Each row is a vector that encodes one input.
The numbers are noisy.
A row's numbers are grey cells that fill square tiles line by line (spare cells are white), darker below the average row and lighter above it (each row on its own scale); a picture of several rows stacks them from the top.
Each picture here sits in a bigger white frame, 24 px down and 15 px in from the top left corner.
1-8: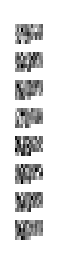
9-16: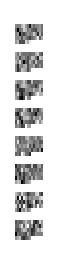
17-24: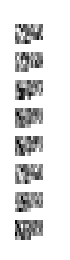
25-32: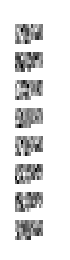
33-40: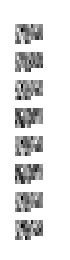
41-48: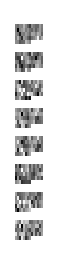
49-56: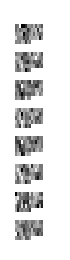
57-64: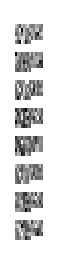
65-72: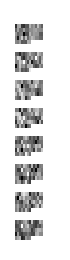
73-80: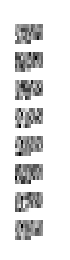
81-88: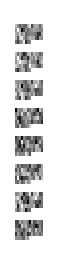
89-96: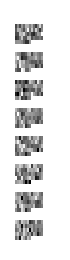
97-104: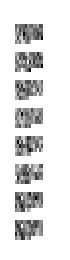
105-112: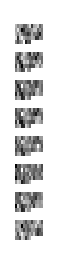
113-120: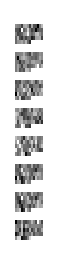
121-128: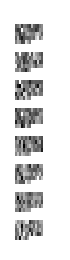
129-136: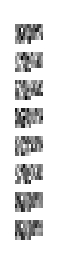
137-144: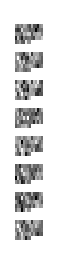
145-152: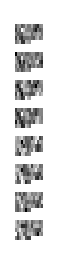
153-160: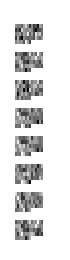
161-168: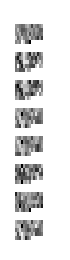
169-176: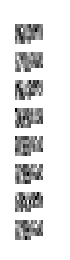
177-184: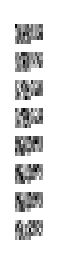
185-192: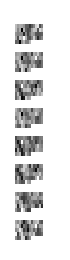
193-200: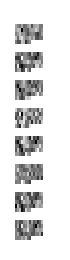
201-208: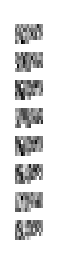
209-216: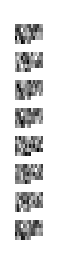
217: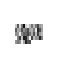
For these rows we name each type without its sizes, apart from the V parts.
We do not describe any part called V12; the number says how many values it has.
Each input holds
a value of V12, together with either a point on a circle and a true/false value, or a point on a line.
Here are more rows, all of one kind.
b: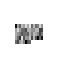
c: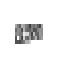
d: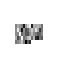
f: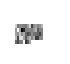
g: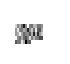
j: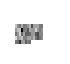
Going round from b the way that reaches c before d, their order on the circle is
b, f, c, g, j, d.
